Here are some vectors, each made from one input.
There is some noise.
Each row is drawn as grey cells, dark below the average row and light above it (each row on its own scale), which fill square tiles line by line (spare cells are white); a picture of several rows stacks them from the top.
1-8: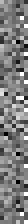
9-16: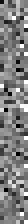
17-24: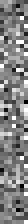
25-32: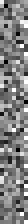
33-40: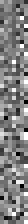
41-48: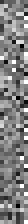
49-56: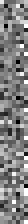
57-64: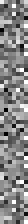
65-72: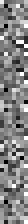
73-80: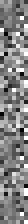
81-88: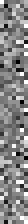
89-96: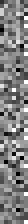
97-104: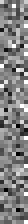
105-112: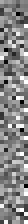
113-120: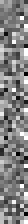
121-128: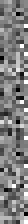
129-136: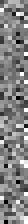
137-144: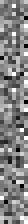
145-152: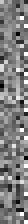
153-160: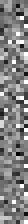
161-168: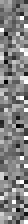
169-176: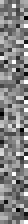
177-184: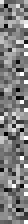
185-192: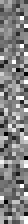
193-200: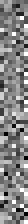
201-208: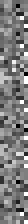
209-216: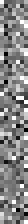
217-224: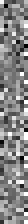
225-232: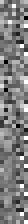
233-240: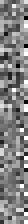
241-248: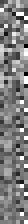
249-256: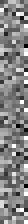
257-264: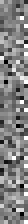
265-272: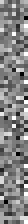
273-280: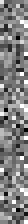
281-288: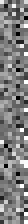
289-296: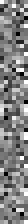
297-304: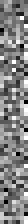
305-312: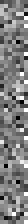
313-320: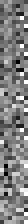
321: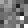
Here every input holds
either a point on a 17-point line, or a list of up to two points on a 4-point line.
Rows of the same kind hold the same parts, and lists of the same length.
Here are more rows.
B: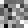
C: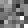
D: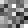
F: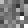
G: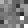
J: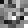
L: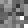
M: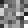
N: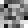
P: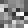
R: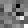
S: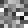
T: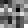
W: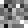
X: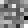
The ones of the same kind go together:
B, C, D, F, G, L, N, R, W, X
J, M
P, S
T

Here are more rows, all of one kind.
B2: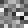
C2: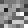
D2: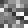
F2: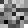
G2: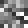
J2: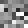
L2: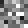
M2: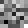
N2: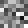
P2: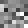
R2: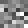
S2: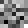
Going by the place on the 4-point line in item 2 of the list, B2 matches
J2, N2, P2 and R2.
